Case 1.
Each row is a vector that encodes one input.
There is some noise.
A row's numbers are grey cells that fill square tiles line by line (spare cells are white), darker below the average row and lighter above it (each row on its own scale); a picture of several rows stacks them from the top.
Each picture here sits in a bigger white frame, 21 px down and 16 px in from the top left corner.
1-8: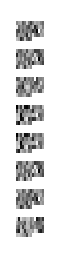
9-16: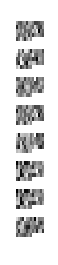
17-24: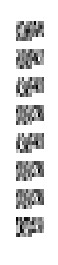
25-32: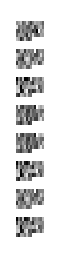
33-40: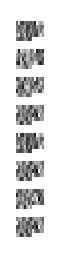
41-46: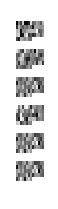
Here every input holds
three true/false values.
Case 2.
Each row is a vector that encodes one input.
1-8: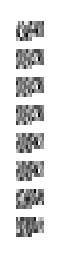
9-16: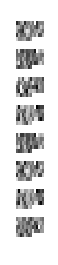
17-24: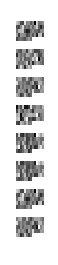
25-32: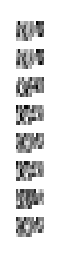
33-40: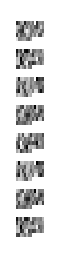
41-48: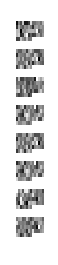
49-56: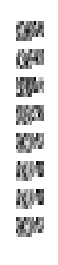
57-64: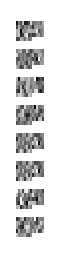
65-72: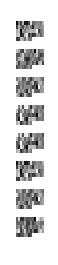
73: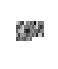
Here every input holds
three true/false values.
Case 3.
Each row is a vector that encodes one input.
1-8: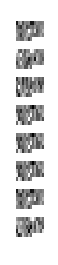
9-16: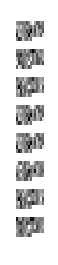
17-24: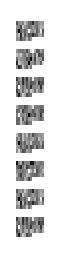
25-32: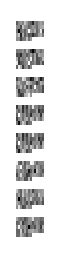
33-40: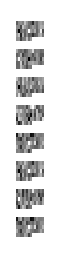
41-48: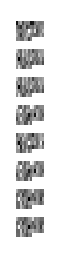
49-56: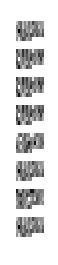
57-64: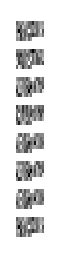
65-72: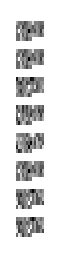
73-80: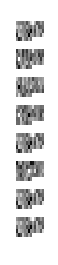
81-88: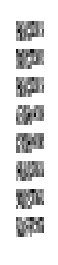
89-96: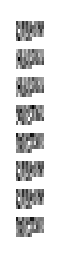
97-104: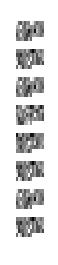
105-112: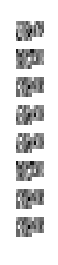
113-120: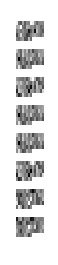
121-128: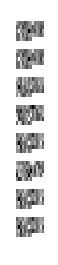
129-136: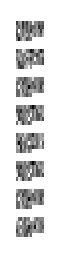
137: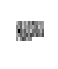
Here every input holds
either a fixed value, or three true/false values.
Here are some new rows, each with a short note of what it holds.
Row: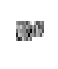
three true/false values
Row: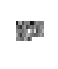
three true/false values
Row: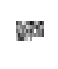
a fixed value
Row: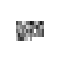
a fixed value
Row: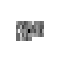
three true/false values
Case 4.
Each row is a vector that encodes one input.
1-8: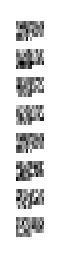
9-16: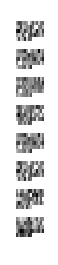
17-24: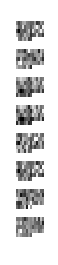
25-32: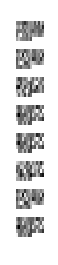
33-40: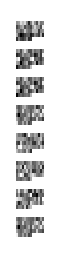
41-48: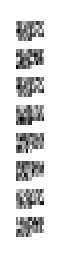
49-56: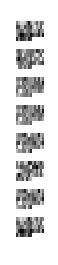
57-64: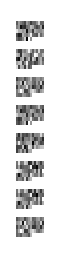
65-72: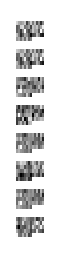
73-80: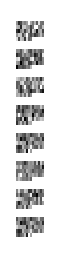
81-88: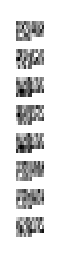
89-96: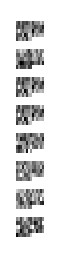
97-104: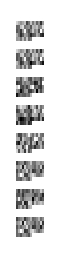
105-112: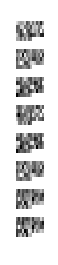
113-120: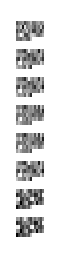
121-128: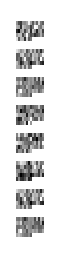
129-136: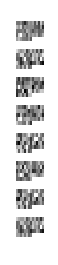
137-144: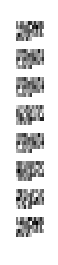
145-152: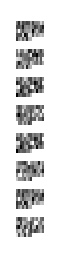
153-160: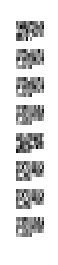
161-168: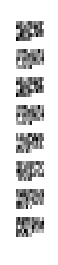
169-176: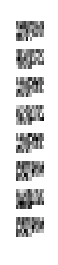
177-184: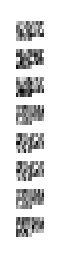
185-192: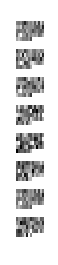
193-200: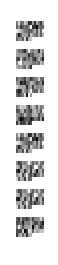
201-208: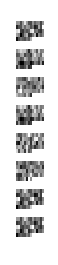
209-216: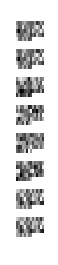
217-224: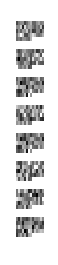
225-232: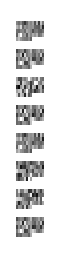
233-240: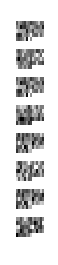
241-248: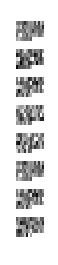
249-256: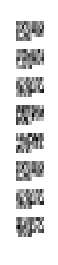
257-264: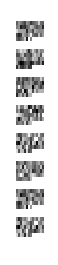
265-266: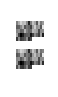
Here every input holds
a point on an 11-point circle.
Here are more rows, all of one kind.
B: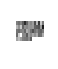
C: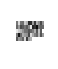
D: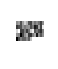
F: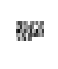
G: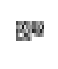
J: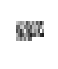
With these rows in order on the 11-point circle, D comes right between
C and J.
